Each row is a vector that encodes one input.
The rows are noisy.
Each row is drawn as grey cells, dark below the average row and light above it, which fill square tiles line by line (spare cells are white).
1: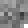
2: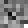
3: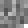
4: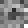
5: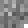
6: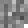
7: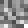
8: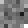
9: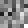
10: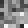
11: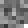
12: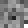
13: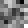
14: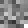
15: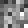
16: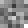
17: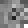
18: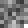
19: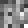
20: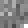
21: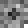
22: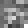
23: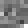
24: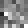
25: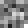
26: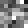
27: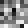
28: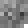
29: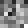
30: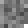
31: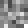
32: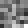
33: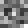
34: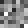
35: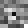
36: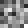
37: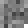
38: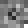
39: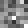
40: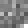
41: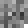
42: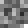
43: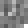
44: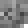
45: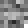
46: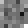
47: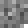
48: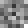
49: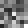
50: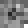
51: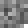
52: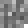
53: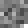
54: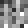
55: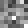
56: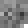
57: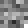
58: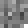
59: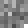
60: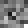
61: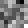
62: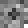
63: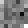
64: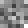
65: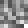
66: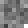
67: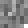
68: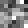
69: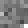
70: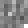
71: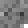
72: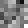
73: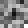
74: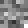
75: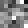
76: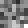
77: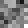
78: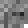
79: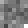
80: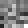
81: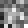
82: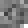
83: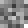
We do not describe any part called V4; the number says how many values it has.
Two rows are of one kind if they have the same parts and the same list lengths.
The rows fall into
2 kinds.
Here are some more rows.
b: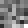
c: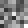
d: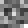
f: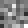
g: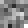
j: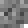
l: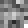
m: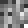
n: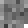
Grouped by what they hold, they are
b, c, d, f, j, n
g, l, m

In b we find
three true/false values and a value of V4.
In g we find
one of 5 labels and a value of V4.
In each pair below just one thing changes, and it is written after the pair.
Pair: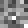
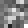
the label
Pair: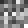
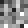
the label
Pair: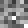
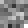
the label
